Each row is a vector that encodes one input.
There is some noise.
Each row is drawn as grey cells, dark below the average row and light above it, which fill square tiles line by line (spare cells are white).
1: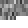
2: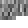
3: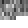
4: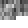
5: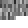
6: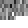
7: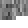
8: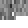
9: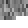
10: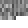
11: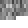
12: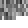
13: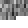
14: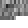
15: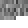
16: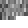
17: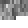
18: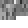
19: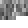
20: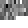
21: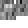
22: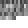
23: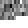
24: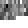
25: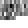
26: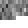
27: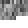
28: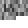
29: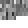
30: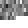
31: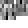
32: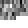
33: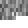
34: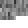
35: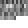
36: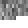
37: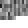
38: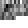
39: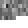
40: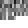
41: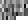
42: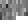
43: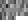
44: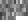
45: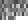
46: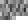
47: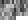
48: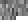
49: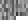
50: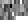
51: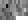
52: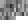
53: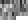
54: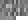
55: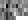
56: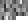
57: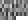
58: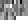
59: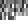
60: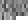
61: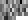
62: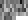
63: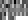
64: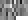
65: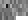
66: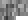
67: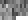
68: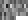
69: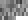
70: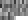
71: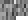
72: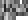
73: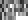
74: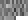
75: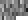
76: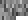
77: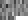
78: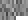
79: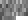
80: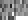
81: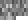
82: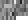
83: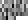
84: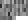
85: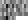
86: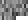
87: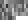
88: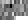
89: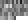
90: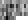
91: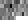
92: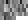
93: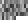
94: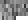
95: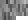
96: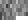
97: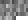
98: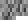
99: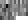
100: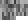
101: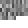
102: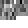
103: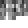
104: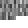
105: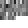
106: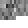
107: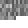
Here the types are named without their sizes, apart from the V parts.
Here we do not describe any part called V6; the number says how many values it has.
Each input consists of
either a node of a tree, or a true/false value and a value of V6.
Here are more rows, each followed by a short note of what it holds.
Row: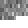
a node of a tree
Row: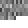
a true/false value and a value of V6
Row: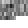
a node of a tree
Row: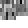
a true/false value and a value of V6
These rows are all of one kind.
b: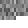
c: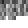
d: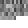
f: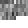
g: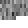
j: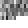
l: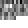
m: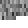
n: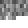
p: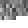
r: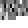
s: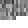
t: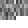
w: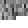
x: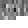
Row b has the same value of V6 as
d, g, m and n.
